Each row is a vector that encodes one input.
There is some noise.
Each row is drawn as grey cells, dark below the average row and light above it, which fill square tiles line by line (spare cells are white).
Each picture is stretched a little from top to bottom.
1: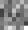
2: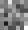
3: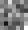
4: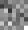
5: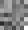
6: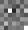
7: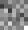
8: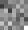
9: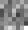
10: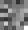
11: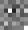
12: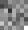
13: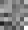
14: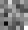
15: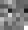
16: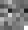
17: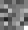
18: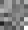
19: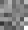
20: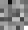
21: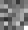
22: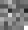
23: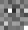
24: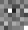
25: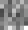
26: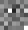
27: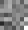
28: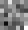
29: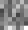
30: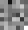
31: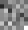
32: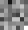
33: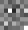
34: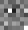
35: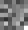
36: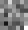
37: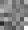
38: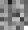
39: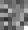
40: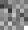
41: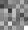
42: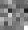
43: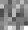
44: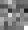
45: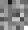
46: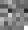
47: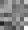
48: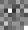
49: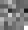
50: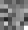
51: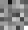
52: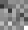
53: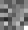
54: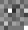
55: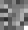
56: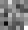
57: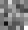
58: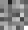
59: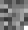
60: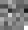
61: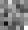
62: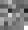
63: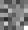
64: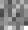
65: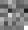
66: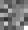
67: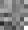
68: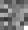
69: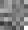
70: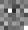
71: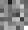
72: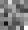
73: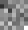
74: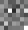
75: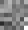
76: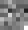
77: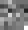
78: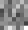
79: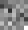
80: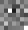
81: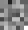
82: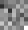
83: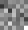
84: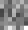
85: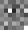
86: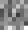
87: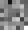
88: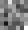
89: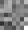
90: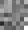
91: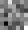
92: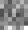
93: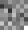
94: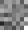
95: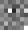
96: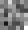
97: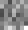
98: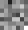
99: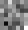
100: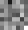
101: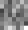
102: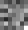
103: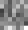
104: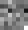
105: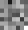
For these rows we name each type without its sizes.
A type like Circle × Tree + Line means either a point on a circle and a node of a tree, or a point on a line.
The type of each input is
Circle.
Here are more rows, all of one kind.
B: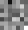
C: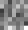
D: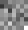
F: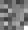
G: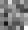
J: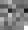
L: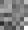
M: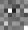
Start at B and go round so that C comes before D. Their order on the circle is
B, C, D, J, G, L, M, F.
